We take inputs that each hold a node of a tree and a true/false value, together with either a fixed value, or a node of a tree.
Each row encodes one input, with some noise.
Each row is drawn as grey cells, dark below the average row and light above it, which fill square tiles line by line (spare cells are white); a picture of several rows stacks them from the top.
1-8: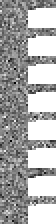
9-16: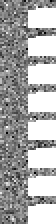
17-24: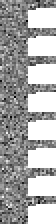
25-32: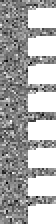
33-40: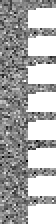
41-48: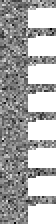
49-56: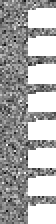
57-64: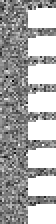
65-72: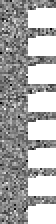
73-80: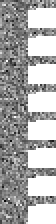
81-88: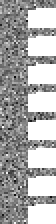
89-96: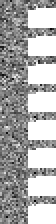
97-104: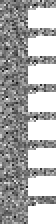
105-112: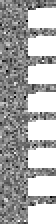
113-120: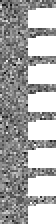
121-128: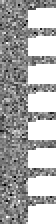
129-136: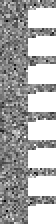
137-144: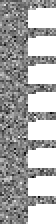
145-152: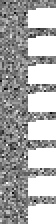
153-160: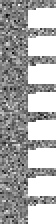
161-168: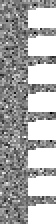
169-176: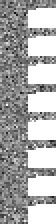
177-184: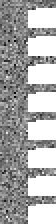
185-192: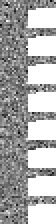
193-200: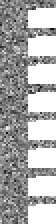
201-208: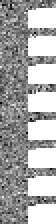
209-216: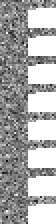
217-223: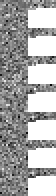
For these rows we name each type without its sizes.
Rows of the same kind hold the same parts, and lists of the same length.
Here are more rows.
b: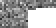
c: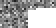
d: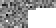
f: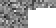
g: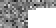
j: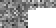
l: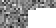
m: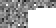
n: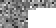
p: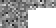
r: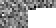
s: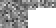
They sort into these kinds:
b, d, f, l, m, r
c, g, j, n, p, s

